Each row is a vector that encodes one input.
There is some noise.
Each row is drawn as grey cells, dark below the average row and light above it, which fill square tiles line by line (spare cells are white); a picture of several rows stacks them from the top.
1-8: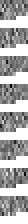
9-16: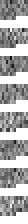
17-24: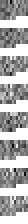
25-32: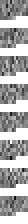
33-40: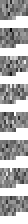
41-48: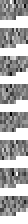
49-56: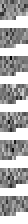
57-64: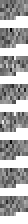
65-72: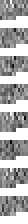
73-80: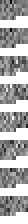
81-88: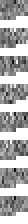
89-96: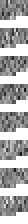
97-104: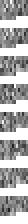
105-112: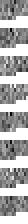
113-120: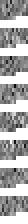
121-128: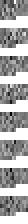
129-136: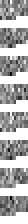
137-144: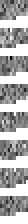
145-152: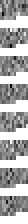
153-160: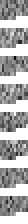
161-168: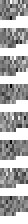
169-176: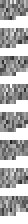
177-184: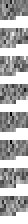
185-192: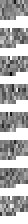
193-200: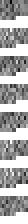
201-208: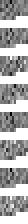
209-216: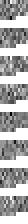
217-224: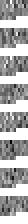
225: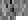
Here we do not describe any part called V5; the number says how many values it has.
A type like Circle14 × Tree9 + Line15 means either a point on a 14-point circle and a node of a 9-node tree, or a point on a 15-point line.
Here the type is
Line6 × (Tree8 + V5) + Line9 × Tree9.
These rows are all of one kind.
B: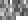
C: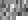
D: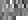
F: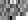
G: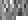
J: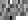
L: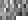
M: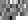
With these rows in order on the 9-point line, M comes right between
F and J.
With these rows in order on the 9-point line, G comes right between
D and L.
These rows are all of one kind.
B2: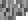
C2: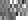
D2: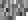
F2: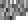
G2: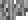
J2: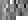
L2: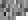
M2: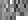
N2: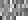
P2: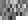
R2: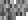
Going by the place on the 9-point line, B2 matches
D2, F2, G2 and L2.
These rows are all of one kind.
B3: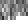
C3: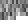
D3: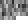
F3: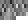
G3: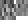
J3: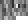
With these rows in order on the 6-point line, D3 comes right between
C3 and J3.
